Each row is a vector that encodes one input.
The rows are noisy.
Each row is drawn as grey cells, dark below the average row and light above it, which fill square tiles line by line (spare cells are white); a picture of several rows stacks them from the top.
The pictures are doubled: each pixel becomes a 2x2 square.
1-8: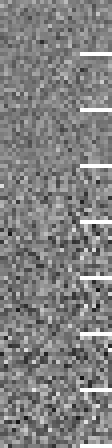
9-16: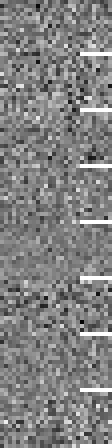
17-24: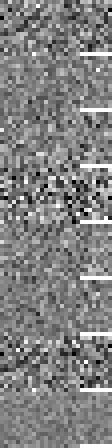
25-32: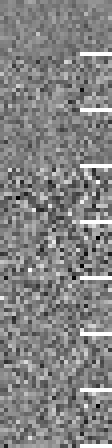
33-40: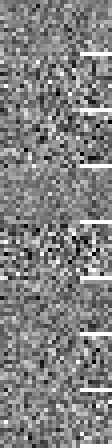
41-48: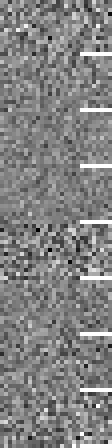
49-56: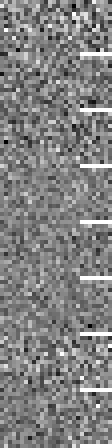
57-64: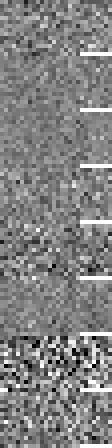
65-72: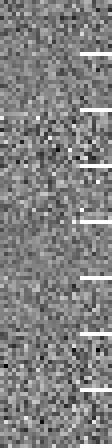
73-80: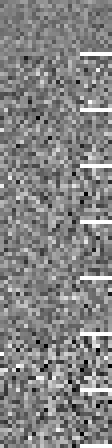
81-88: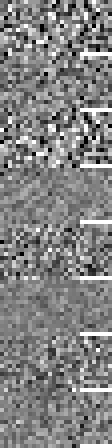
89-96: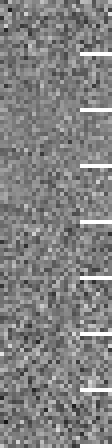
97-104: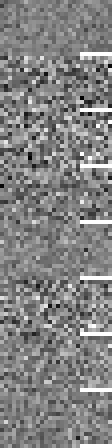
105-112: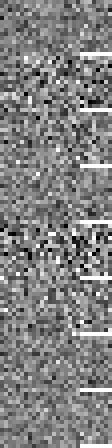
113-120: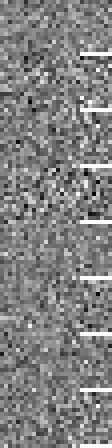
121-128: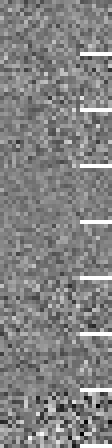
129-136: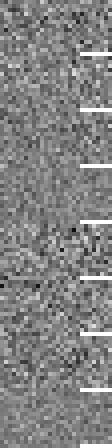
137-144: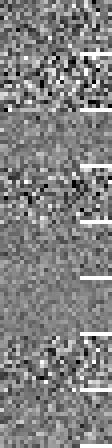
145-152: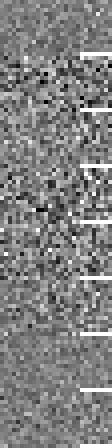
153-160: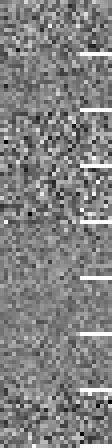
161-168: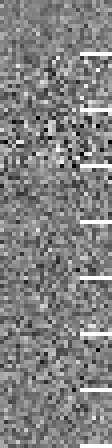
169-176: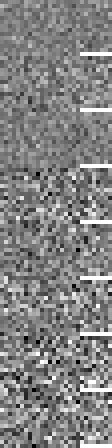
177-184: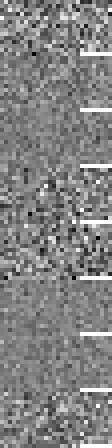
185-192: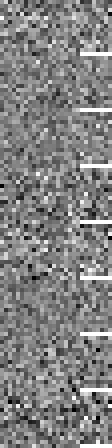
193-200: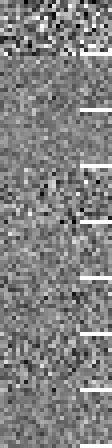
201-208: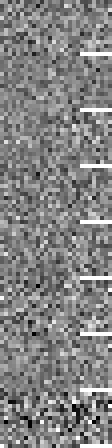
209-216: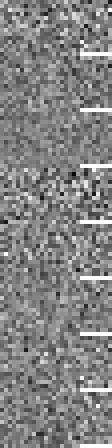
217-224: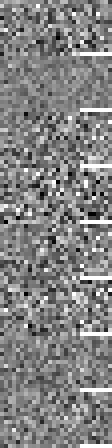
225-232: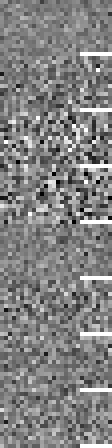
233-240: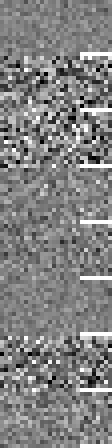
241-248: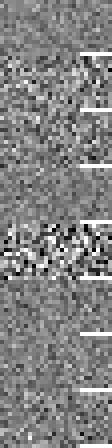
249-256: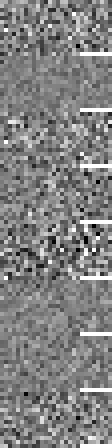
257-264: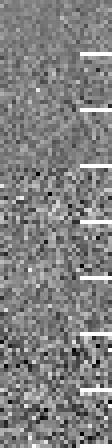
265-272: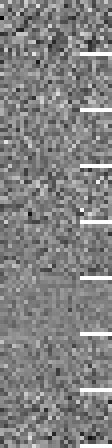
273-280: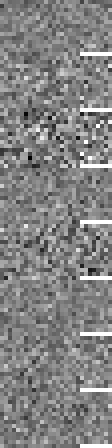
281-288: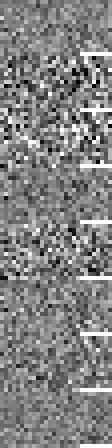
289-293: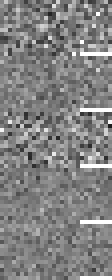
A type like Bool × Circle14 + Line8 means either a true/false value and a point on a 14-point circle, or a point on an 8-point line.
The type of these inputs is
(Bool × Bool × Bool × Label5 × Label5 + Tree12) × Tree10.
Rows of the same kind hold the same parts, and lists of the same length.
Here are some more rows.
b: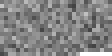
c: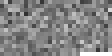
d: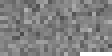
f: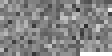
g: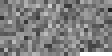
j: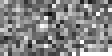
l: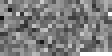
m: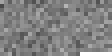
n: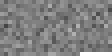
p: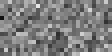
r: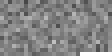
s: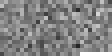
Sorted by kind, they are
b, f, j, l, p, s
c, d, g, m, n, r

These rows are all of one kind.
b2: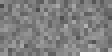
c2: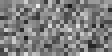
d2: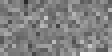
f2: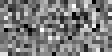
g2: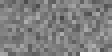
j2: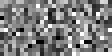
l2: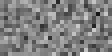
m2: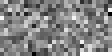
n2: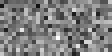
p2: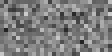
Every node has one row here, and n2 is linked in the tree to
f2 and g2.
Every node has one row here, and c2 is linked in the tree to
b2 and d2.
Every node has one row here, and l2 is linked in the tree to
f2 and j2.
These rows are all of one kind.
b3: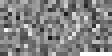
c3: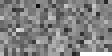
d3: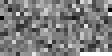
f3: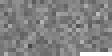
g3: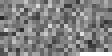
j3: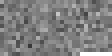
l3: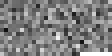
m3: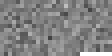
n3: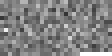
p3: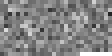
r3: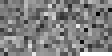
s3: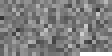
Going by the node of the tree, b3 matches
d3, j3, m3 and n3.
